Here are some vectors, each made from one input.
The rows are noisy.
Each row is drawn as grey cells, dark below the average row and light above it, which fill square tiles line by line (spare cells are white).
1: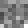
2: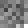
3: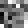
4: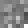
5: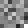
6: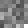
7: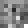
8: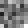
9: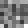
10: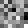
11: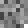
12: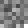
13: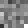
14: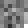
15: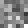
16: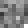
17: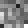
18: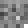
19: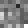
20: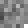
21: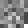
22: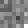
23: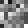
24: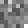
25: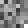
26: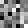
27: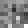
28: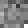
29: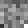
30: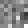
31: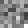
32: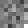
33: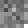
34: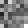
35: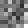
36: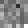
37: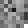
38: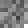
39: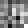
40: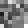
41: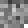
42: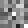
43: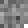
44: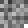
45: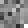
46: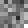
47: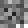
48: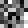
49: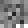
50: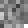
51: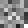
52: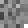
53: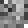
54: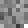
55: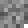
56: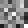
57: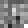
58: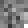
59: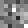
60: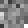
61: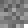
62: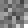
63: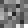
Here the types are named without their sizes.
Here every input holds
a node of a tree and a true/false value.
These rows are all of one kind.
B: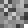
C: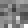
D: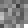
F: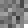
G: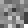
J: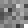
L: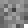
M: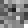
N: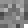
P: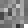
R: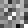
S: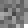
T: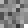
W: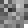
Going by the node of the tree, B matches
F, L, R and W.
